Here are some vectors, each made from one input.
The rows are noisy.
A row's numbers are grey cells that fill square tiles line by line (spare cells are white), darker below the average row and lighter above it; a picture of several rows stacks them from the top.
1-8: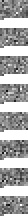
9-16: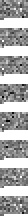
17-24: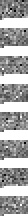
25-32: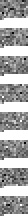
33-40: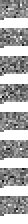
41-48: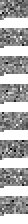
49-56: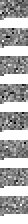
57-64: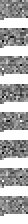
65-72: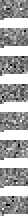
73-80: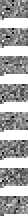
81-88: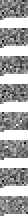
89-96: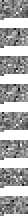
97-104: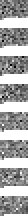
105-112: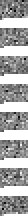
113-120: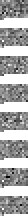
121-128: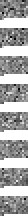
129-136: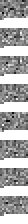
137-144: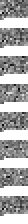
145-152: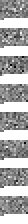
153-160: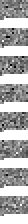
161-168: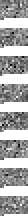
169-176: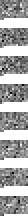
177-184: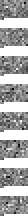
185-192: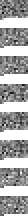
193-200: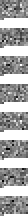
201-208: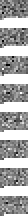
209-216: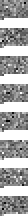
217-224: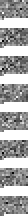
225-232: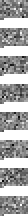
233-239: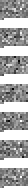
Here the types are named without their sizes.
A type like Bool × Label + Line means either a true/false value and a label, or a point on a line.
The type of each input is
Circle + Label.
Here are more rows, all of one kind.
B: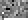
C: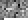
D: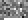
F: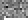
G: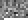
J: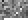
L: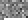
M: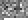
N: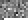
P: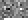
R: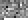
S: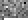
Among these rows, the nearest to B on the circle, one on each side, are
L and P.
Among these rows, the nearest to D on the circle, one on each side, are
J and P.
